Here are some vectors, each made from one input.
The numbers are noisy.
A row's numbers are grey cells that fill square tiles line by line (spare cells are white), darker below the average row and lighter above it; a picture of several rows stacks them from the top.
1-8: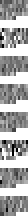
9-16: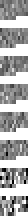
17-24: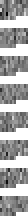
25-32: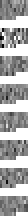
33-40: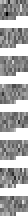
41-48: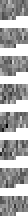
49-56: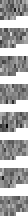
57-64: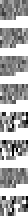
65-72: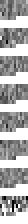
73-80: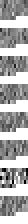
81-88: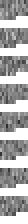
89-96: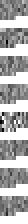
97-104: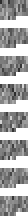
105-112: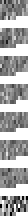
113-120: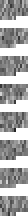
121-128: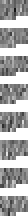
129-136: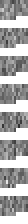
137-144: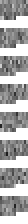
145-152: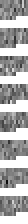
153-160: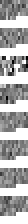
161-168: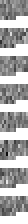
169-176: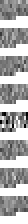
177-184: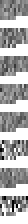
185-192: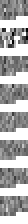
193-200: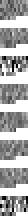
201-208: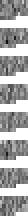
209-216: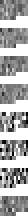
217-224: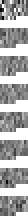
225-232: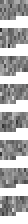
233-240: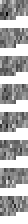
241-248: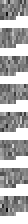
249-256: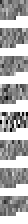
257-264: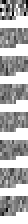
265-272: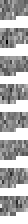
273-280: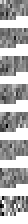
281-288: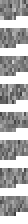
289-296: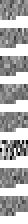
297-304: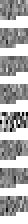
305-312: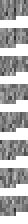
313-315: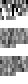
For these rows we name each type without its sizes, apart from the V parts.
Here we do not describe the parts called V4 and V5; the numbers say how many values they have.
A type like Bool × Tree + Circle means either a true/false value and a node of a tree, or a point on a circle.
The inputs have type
(Bool × Bool × Bool + Unit) × Tree × Tree × V4 + V5.
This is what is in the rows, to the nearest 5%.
About 90% of them hold a node of each of two trees and a value of V4, together with either a fixed value, or three true/false values. The rest hold a value of V5.
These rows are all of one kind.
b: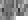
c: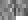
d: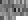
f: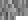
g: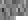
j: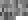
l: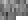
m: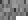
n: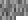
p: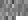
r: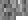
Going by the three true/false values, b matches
c, f and r.
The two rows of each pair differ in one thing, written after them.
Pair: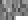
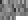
the value of V4
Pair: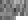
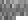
the value of V4
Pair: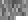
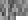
the value of V4
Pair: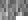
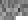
the value of V4
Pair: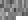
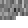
the node of one of the two trees
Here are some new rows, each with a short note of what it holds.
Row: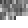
a node of each of two trees and a value of V4
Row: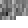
a node of each of two trees and a value of V4
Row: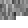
a node of each of two trees, three true/false values and a value of V4
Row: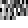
a value of V5
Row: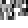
a value of V5
